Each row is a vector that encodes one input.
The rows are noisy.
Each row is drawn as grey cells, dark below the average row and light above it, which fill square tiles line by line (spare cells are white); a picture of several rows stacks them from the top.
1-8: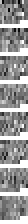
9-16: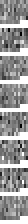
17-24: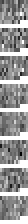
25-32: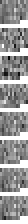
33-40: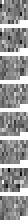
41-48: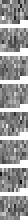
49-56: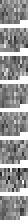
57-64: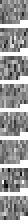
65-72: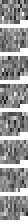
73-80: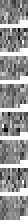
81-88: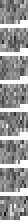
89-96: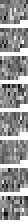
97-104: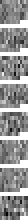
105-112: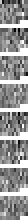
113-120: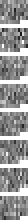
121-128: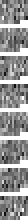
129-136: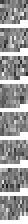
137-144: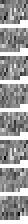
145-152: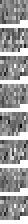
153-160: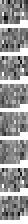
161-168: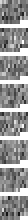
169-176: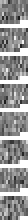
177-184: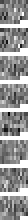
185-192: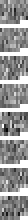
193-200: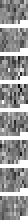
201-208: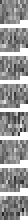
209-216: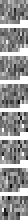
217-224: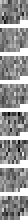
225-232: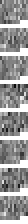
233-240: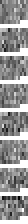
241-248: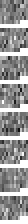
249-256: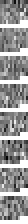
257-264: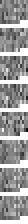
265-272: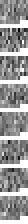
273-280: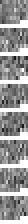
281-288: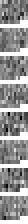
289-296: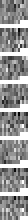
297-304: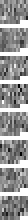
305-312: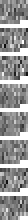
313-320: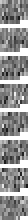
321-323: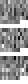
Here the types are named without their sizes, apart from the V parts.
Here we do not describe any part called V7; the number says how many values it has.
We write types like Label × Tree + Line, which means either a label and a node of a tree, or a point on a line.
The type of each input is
(Bool × Circle + Line × (Tree + Unit)) × V7.
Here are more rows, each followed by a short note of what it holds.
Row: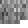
a point on a line, a node of a tree and a value of V7
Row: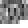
a point on a line and a value of V7
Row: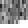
a point on a line, a node of a tree and a value of V7
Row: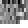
a point on a circle, a true/false value and a value of V7
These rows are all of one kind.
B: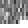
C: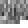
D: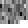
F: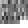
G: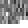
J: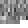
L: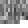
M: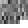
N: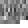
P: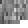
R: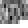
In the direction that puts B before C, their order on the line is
F, J, P, M, N, L, D, G, R, B, C.
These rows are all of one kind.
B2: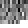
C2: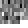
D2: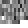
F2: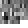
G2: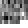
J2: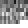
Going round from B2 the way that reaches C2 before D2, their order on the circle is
B2, G2, J2, F2, C2, D2.
